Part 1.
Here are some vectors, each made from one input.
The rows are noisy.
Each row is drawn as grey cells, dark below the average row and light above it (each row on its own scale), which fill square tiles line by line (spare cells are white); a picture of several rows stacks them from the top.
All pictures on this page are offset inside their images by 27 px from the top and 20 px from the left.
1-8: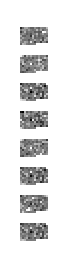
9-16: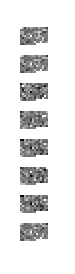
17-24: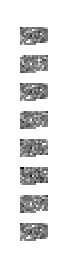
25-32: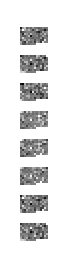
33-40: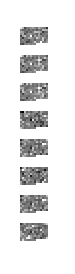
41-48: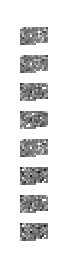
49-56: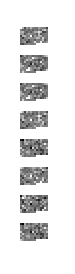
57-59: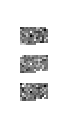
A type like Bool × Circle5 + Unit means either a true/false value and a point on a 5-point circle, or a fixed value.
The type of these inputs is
Label5 + Line5.
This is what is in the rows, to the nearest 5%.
About 65% of them hold one of 5 labels. The rest hold a point on a 5-point line.
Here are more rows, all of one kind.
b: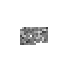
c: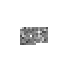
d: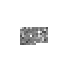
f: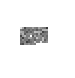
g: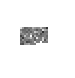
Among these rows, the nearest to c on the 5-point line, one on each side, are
b and d.
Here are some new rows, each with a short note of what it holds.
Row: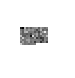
one of 5 labels
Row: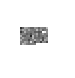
one of 5 labels
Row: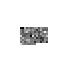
one of 5 labels
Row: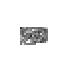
one of 5 labels
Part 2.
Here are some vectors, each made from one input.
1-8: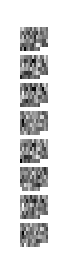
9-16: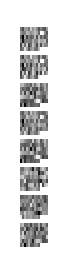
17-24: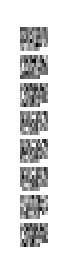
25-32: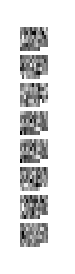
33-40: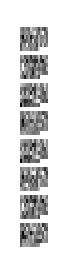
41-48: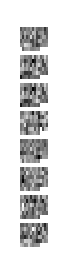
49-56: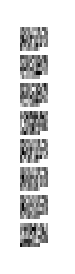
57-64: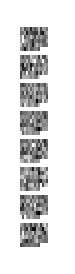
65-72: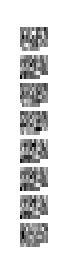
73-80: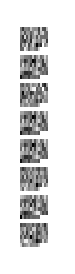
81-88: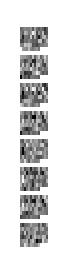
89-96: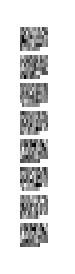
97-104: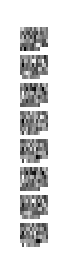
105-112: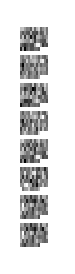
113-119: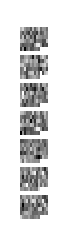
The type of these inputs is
List2(Circle14).
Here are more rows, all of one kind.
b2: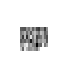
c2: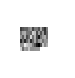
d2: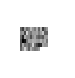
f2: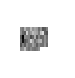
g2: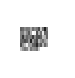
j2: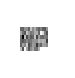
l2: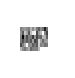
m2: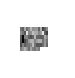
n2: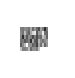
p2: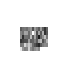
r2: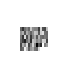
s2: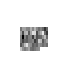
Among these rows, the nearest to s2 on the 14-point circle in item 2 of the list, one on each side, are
f2 and j2.
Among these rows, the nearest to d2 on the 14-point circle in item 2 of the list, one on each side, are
c2 and p2.
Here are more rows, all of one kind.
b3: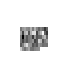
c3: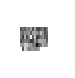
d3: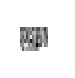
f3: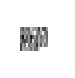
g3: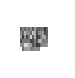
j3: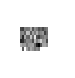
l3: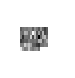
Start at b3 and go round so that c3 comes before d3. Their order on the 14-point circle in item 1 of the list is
b3, f3, j3, c3, d3, g3, l3.
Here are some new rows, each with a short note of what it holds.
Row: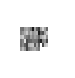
the empty list
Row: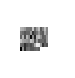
a list of one item
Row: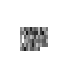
a list of one item
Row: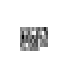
a list of two items
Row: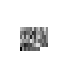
a list of one item
